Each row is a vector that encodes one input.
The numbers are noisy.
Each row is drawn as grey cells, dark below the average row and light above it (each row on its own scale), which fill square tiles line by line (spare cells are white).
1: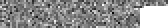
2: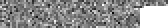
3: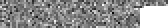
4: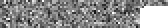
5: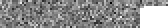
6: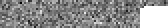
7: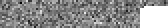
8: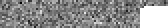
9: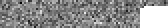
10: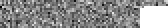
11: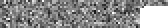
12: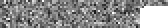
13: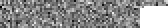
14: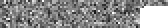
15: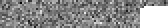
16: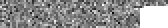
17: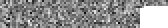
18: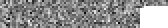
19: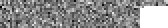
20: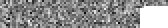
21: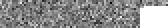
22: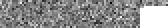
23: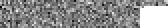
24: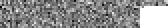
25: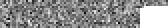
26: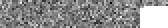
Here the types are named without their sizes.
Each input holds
a point on a line.
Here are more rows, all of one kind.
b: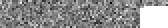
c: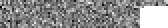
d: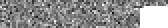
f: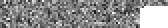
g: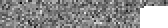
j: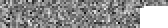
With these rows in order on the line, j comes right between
b and d.
